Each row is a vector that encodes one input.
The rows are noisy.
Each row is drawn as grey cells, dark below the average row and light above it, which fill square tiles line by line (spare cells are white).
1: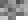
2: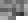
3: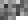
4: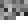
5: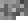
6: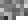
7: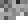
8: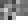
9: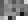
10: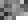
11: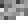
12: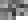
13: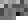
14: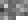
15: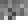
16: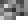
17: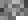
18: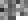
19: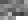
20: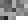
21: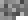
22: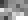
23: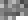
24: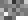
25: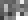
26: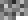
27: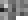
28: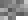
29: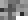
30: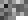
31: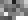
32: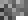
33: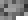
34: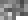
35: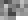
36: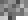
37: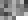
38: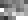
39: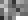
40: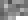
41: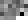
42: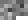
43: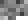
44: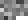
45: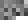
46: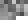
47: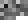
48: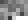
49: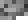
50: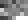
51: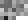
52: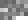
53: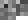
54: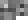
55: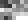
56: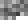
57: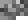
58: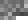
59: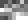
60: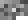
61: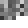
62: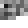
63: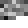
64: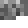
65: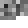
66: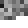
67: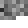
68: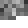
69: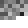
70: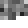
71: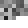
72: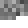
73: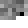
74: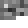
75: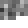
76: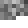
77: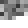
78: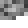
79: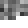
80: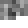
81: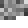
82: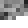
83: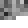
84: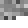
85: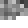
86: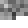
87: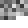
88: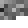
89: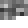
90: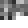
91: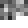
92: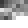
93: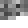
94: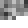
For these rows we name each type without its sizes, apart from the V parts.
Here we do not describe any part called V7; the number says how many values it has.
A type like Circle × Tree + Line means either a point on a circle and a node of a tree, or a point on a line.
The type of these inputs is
Line × Line × (Line × Line + Unit) × V7.
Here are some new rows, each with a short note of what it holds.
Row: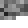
a point on each of two lines and a value of V7
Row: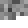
a point on each of four lines and a value of V7
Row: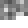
a point on each of four lines and a value of V7
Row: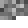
a point on each of two lines and a value of V7
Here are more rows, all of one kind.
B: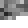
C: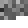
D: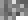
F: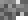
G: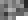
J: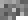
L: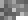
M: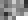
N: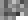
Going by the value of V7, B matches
G and M.
